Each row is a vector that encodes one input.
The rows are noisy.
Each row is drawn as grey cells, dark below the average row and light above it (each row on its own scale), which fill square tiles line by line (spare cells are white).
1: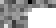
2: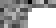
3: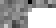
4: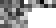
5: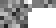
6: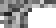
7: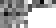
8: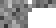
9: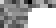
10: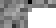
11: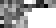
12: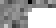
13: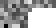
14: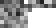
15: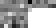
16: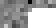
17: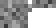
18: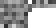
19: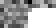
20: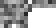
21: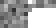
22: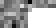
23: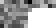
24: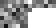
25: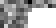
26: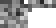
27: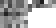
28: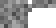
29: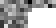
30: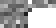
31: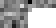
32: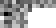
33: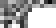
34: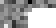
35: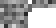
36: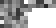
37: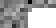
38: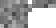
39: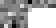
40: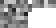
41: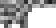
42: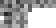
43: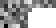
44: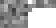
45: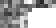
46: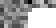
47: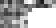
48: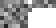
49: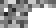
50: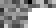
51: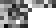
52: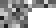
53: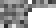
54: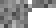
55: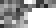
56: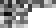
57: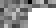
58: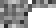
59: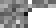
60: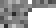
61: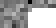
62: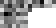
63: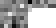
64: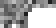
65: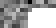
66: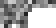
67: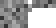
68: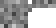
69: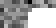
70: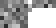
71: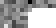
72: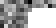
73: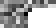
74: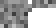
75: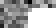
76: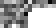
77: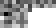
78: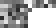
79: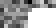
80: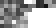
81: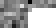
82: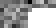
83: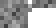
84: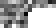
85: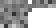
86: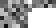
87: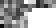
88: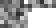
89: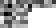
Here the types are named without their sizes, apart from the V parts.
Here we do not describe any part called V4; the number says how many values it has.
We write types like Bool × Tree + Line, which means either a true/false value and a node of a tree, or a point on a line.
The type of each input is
Line × V4 + Tree.
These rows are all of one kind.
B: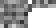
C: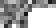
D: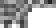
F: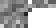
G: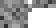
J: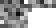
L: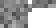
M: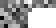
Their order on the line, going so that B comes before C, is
J, M, G, L, F, B, C, D.
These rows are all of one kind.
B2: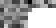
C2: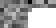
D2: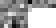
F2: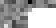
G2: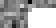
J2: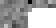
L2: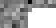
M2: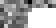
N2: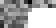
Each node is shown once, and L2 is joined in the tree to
C2, G2 and J2.
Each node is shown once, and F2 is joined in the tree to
J2.
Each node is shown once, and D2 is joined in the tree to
G2.
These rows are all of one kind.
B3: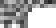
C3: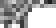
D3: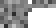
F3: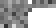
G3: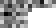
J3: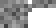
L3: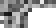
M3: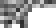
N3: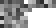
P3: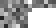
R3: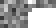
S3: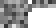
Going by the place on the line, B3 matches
C3, L3 and M3.
